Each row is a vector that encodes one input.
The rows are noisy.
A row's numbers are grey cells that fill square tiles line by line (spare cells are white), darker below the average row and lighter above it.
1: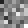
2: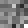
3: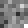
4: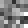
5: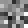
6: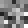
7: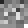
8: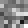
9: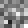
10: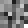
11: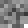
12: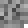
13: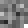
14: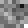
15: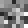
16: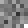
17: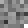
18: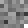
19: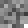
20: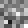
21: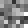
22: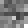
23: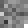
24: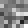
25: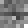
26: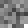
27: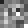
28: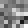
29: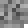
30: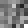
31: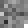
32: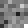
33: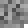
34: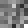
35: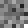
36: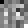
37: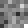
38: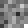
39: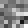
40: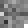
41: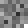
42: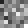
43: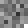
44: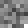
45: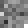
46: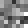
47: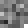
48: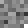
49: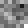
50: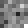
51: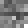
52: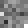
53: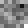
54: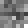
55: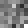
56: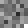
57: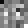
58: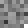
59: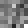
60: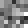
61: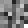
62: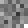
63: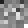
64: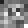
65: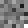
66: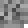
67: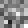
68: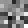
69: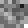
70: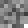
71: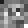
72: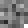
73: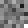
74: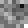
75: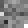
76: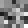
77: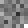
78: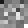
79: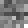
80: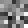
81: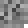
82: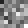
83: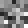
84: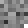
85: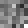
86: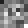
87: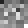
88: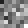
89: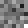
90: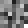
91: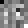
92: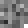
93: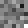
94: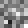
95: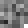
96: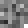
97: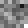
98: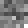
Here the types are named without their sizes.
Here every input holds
either a label, or a point on a line.
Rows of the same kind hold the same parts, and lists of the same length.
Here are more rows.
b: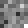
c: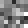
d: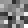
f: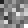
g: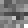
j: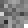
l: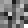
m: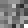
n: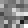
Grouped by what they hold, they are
b, g, j, m
c, d, f, l, n

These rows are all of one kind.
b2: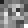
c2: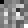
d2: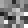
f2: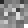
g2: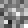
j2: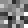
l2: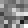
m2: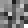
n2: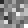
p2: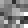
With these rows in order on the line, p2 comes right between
d2 and l2.
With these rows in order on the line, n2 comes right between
f2 and g2.
